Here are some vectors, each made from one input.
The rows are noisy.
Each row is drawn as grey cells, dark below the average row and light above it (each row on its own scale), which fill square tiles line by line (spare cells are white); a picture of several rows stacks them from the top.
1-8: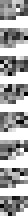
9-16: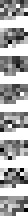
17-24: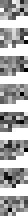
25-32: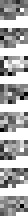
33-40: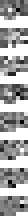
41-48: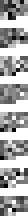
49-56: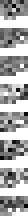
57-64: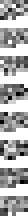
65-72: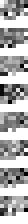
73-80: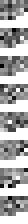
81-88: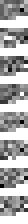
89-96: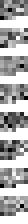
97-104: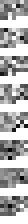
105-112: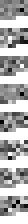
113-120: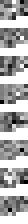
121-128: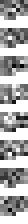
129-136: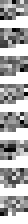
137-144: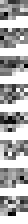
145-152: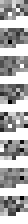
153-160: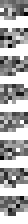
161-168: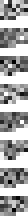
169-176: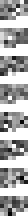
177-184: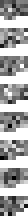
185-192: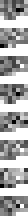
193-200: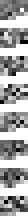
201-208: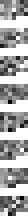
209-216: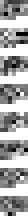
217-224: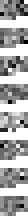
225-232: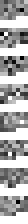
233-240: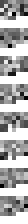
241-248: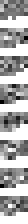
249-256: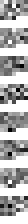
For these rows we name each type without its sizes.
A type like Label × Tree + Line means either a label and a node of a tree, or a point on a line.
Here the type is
Bool × Bool × Bool × Bool × Bool × Label × Label.
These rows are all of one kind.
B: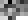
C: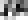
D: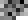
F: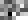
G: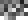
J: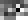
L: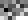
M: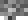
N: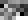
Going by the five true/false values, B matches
G and M.
